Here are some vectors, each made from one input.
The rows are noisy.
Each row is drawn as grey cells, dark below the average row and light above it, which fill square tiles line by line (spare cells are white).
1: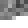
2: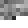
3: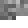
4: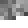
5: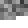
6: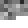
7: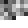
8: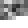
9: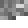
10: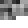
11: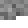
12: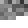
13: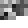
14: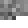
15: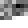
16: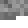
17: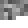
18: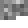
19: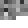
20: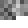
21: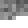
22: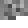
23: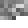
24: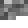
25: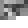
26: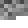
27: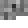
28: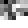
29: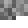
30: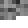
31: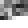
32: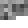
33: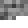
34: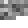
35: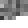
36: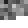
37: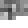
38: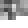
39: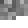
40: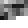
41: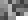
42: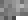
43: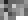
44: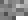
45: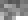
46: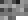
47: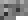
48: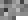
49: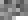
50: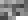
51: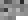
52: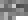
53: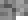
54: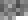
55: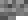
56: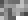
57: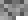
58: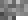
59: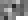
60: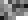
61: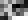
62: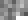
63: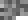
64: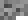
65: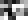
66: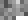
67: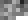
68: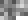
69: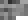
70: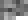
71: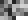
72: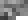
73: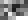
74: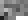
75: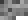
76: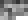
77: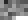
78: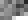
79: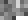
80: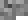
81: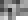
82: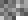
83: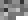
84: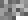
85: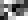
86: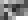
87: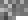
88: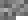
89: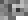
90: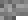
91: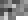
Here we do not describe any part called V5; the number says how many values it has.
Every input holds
a point on a 6-point circle, together with either a point on a 4-point line, or a value of V5.
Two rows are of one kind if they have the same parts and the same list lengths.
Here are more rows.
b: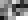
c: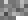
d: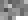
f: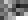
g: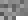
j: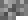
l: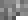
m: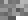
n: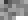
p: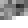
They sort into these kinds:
b, d, f, n, p
c, g, j, l, m

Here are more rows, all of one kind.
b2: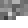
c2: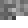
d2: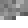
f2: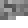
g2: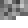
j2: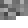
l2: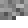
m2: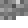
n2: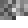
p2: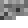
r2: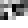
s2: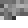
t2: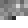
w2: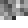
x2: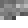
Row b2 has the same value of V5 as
j2, s2, t2 and x2.
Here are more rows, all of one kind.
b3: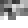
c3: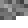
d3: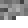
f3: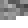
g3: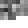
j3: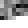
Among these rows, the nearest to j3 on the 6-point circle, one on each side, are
d3 and g3.
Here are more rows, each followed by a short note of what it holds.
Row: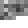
a point on a 6-point circle and a value of V5
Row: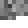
a point on a 6-point circle and a value of V5
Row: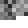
a point on a 6-point circle and a value of V5
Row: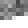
a point on a 6-point circle and a point on a 4-point line
